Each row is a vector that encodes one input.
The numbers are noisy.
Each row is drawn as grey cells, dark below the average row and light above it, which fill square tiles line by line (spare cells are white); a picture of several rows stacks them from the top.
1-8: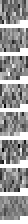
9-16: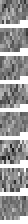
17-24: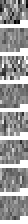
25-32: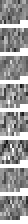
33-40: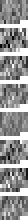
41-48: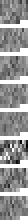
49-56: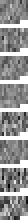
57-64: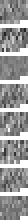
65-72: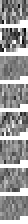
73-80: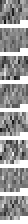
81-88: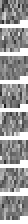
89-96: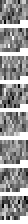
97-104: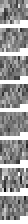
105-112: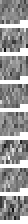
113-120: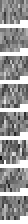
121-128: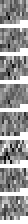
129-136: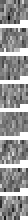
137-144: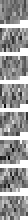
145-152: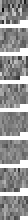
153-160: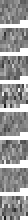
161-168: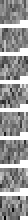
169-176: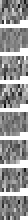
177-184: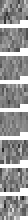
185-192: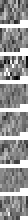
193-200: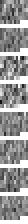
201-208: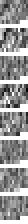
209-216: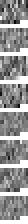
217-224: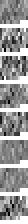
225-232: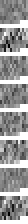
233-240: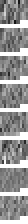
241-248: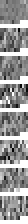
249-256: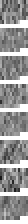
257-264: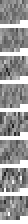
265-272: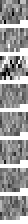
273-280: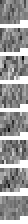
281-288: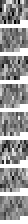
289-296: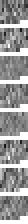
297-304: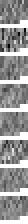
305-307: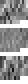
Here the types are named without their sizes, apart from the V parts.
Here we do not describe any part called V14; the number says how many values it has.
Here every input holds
a label and three true/false values, together with either a node of a tree, or a value of V14.
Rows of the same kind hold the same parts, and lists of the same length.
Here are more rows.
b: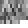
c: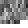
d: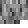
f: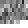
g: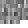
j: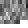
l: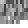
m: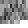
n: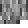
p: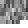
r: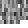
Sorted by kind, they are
b, c, d, j, m, n
f, g, l, p, r

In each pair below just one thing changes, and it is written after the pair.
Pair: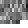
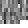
the node of the tree
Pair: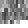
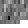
one of the three true/false values
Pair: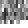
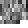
one of the three true/false values
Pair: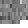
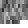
one of the three true/false values
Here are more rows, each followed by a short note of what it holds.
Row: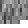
a label, three true/false values and a value of V14
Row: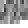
a label, three true/false values and a value of V14
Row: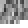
a label, a node of a tree and three true/false values
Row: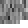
a label, three true/false values and a value of V14
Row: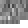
a label, a node of a tree and three true/false values
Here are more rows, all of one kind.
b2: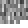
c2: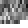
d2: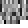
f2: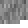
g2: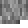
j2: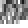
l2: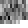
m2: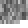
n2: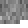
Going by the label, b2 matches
f2 and j2.
